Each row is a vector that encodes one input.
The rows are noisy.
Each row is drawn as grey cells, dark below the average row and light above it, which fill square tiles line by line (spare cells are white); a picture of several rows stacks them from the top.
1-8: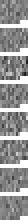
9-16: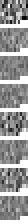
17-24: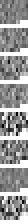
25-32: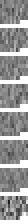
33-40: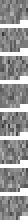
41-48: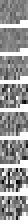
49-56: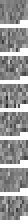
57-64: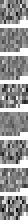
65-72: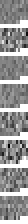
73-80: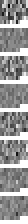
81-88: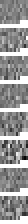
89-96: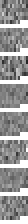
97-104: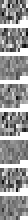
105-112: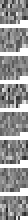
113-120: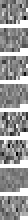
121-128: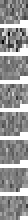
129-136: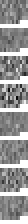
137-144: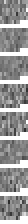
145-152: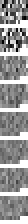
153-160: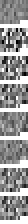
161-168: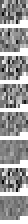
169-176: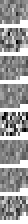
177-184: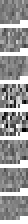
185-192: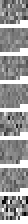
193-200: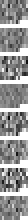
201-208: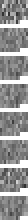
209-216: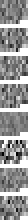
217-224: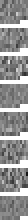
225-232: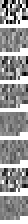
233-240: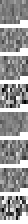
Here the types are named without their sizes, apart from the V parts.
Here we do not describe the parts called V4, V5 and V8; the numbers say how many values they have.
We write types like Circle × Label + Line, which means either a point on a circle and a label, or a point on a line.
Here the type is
((Circle + V5) × (Line + V8) + V4) × Line.
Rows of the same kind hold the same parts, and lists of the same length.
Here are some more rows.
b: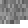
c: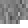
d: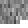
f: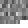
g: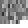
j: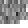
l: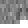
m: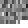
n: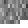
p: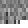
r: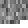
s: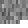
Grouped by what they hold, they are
b, l, m, r
c, f
d, j, p
g, n
s

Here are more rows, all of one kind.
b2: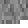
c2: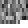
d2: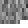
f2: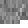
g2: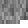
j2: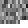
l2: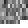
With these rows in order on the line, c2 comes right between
d2 and j2.
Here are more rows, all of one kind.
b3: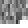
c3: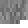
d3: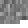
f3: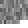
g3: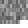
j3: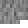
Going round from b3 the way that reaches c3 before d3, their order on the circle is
b3, c3, d3, g3, f3, j3.
